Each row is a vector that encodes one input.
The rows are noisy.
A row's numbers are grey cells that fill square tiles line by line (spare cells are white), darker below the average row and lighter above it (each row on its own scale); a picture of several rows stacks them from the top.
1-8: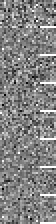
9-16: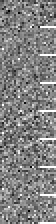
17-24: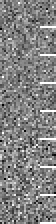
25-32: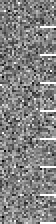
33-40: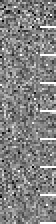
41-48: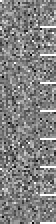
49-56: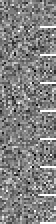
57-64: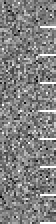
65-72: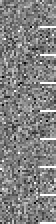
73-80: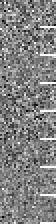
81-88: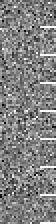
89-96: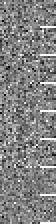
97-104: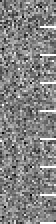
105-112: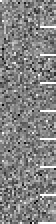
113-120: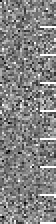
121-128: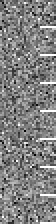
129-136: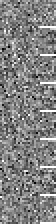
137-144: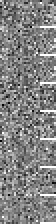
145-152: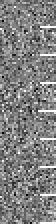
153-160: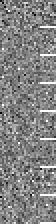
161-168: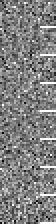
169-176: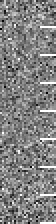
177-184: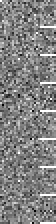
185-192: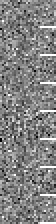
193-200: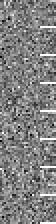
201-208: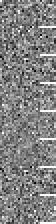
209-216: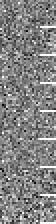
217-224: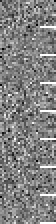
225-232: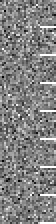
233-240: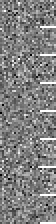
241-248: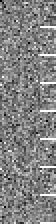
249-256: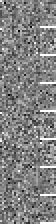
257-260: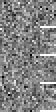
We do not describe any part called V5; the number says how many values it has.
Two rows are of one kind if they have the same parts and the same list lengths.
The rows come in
2 kinds.
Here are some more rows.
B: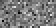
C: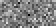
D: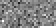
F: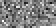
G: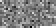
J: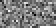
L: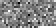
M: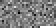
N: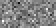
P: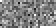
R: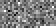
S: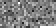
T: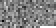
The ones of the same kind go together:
B, F, G, M, P, R, S, T
C, D, J, L, N

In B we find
a node of a 13-node tree and a value of V5.
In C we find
a point on a 9-point line and a value of V5.
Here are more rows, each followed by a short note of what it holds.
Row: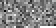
a point on a 9-point line and a value of V5
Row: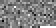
a node of a 13-node tree and a value of V5
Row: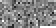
a node of a 13-node tree and a value of V5
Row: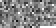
a node of a 13-node tree and a value of V5
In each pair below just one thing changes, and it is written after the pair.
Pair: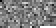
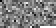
the place on the 9-point line
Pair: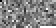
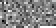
the place on the 9-point line
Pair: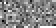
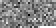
the value of V5
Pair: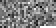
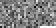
the place on the 9-point line
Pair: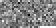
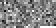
the value of V5
